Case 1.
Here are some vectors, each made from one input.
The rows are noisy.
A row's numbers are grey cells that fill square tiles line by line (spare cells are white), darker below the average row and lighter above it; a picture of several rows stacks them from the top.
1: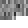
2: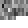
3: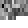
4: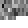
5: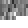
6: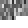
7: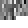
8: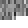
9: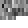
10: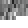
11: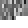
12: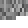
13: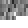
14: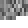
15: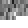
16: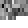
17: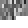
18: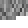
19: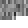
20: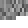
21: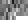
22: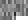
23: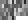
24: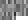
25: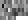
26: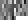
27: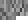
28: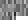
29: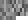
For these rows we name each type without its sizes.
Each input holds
a point on a line.
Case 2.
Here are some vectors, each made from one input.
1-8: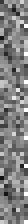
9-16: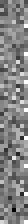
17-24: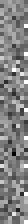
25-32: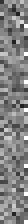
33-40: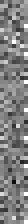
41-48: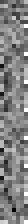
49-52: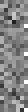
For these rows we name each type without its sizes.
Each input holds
a label.
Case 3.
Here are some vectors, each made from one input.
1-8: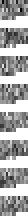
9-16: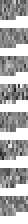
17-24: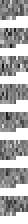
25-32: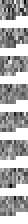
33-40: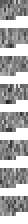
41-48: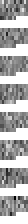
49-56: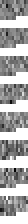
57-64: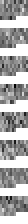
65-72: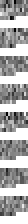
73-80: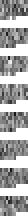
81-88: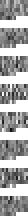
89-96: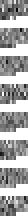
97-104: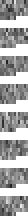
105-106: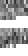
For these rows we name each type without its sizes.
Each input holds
a point on a line.
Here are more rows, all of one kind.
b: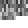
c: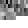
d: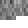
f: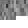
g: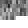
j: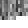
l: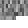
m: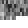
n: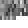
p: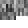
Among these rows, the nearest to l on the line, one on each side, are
m and p.
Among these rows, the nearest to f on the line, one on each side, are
j and p.
